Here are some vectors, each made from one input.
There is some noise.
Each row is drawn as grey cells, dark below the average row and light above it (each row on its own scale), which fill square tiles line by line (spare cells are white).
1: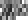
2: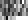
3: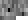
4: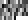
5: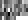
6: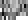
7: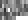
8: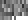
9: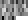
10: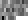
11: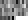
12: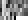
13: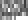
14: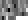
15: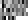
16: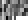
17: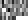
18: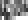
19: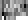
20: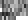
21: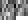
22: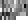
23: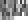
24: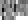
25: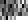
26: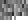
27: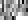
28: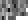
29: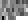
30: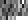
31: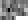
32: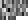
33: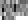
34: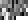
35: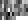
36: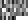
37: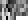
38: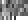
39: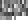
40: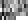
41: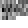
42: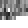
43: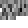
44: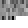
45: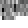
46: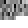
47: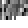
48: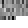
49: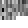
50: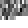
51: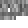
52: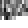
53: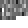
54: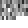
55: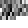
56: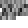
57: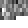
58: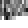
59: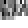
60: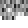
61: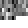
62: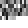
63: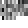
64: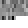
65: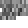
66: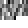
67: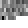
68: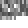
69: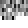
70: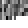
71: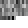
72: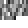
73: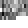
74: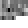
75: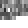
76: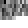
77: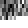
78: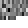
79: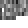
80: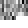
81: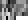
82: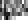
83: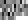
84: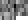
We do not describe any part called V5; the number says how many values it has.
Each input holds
a value of V5, together with either a point on a 6-point line, or three true/false values.
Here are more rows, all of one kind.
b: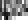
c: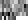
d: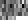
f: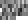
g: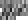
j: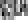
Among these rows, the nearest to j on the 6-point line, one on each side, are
b and f.
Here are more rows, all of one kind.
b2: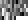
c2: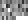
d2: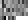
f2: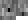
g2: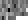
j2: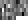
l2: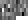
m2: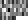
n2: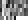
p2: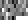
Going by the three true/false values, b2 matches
f2, g2, j2 and l2.
